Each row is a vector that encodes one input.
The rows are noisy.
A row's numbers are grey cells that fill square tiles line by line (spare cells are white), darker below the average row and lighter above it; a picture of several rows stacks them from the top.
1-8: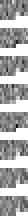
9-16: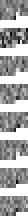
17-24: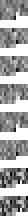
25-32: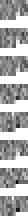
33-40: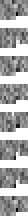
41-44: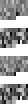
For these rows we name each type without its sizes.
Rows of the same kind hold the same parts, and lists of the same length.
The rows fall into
3 kinds.
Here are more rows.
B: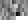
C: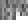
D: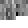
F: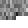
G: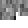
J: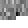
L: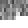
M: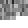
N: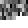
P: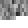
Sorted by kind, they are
B, D, F, J, P
C, G, L, M
N

